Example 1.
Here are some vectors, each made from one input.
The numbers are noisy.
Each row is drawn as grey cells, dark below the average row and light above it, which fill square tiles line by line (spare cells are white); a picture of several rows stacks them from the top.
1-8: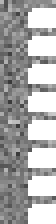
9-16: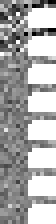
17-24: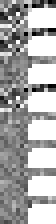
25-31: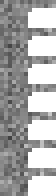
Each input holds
either a point on a 6-point circle, or a fixed value.
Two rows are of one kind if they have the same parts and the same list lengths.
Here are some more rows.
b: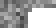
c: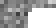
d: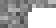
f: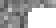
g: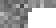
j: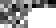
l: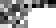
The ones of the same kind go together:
b, c, d, f, g
j, l

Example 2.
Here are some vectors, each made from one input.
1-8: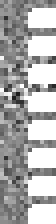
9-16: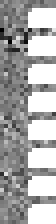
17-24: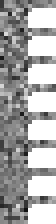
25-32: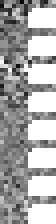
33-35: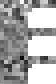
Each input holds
three true/false values.
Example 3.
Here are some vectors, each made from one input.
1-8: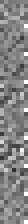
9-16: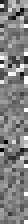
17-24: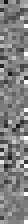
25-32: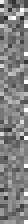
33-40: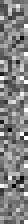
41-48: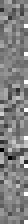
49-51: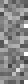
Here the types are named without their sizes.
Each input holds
a node of a tree.
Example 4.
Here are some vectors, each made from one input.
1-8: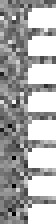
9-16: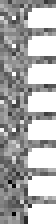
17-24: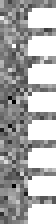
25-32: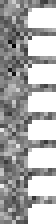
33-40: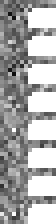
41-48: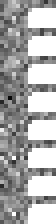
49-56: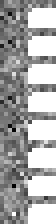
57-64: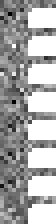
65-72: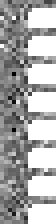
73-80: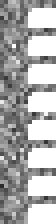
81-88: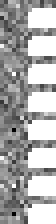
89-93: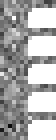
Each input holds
a point on a 9-point circle.
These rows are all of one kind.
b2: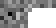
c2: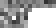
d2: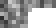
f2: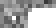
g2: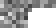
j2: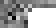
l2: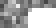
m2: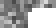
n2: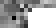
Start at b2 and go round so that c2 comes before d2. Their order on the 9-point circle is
b2, j2, n2, m2, g2, c2, f2, l2, d2.
